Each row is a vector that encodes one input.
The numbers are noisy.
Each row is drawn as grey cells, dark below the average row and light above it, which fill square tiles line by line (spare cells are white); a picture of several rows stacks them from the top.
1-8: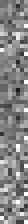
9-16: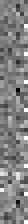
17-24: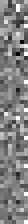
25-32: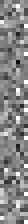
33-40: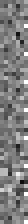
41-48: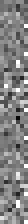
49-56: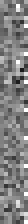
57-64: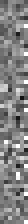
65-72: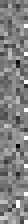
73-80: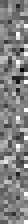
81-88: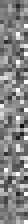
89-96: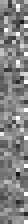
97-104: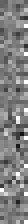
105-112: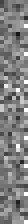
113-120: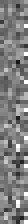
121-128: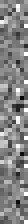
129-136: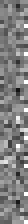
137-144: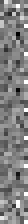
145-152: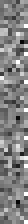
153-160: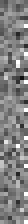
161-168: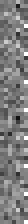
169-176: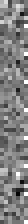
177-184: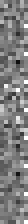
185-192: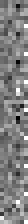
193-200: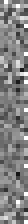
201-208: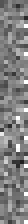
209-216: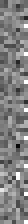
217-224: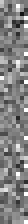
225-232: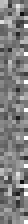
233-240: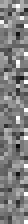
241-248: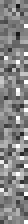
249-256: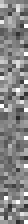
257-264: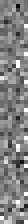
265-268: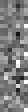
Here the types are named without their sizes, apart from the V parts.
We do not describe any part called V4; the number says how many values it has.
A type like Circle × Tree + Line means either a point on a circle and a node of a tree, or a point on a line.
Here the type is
Bool × (Line + List(V4)).
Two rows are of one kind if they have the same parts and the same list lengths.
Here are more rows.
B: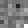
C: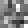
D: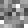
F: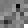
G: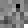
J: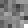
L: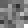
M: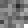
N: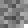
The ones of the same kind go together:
B, F, G, L, M
C, D
J
N

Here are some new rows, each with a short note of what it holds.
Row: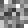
a point on a line and a true/false value
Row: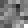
a true/false value, together with a list of one item
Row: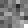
a true/false value, together with a list of one item
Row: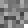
a true/false value, together with the empty list
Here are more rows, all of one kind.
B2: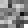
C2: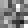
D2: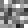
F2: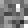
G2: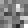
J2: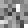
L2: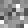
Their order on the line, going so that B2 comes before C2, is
D2, L2, J2, B2, C2, F2, G2.
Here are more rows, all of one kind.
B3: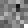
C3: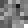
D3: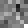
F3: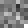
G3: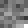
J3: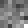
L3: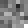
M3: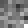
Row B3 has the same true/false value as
D3 and F3.
